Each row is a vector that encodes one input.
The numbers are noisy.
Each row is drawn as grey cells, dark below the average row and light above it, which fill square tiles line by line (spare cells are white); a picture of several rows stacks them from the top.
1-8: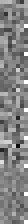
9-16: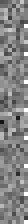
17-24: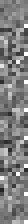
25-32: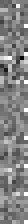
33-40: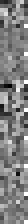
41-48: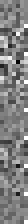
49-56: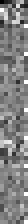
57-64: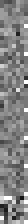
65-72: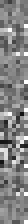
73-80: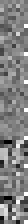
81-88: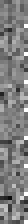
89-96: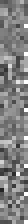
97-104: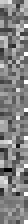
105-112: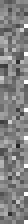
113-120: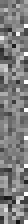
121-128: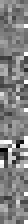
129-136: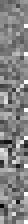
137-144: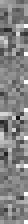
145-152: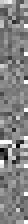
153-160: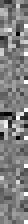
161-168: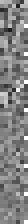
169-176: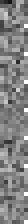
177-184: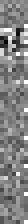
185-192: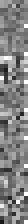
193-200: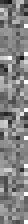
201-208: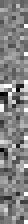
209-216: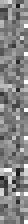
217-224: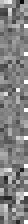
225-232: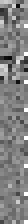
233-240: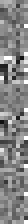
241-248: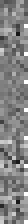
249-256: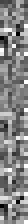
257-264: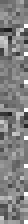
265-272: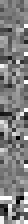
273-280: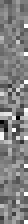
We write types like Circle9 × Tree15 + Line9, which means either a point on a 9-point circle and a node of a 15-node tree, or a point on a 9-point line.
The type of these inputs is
Bool × (Label11 + Tree17).
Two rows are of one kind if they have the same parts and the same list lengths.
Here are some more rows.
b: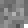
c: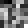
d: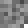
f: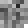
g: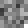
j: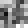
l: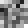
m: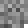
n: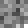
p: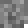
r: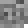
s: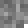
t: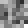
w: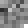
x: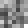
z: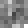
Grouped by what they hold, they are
b, c, f, g, l, p, s, w
d, j, m, n, r, t, x, z

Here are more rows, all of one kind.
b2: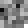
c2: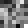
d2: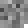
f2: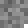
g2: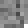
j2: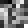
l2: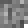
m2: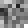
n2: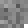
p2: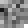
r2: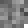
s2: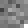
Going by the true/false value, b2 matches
g2, l2 and s2.
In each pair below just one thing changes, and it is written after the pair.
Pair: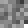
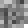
the label
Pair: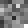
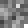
the label
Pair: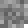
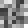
the true/false value
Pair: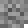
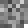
the true/false value
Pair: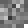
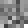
the true/false value
